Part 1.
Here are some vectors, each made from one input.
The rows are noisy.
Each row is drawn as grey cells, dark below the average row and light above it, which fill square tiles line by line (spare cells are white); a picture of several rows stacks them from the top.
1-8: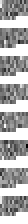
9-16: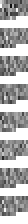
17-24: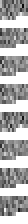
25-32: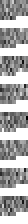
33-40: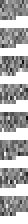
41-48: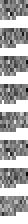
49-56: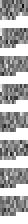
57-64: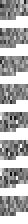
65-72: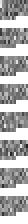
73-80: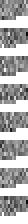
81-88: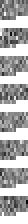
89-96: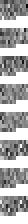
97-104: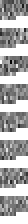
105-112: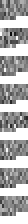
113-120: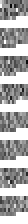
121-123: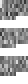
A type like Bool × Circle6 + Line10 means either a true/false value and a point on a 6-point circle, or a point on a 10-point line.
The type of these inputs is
Line8 + Line13.
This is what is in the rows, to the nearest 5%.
About 40% of them hold a point on an 8-point line. The rest hold a point on a 13-point line.
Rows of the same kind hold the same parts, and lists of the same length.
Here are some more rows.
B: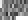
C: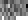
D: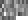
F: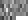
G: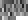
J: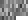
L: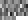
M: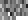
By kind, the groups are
B, C, G, L, M
D, F, J

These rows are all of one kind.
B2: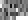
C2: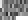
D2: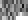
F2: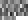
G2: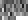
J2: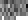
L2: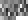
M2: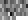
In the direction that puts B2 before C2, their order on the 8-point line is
B2, C2, D2, G2, J2, M2, F2, L2.
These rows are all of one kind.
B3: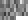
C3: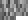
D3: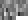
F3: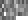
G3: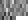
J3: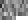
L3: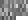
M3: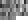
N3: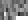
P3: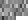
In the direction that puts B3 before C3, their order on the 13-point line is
M3, B3, C3, G3, L3, P3, J3, F3, D3, N3.
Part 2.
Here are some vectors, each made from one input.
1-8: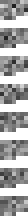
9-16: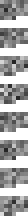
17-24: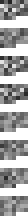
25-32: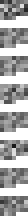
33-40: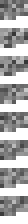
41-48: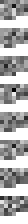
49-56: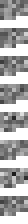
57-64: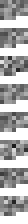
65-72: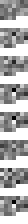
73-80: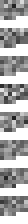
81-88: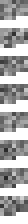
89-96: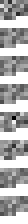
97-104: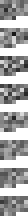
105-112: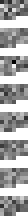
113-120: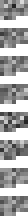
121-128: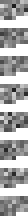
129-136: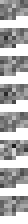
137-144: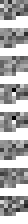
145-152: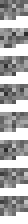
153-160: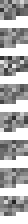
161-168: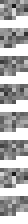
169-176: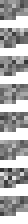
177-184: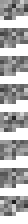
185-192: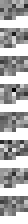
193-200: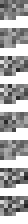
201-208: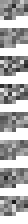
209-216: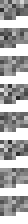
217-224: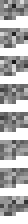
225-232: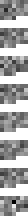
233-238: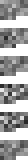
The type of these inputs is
Bool × Bool × Bool + Line10.
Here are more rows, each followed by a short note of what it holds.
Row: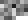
a point on a 10-point line
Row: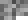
three true/false values
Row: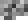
a point on a 10-point line
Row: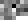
a point on a 10-point line
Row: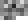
a point on a 10-point line
